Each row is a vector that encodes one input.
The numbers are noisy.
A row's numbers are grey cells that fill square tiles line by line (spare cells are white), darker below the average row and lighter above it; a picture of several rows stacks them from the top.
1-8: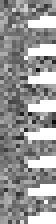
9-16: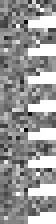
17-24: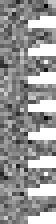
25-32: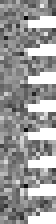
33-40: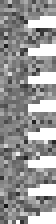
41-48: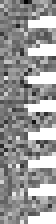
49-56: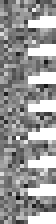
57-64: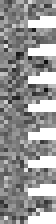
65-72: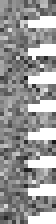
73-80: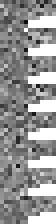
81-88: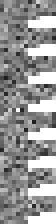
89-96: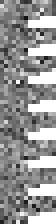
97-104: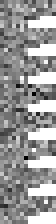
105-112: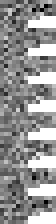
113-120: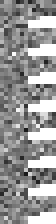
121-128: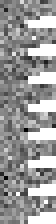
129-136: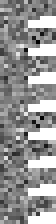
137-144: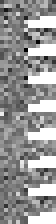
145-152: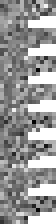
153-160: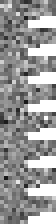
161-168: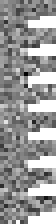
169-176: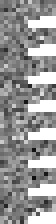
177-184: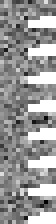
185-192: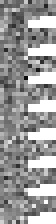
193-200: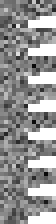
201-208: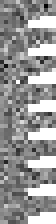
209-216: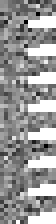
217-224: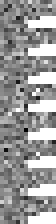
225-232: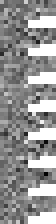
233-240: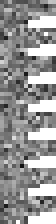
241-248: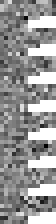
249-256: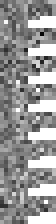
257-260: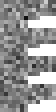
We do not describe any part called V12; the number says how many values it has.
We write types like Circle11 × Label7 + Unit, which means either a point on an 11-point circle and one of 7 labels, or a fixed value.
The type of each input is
(Line11 + V12) × Tree20.
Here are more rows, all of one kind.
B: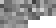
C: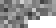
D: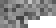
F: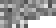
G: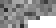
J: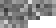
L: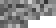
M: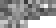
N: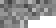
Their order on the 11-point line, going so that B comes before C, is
F, M, N, B, J, C, G, D, L.
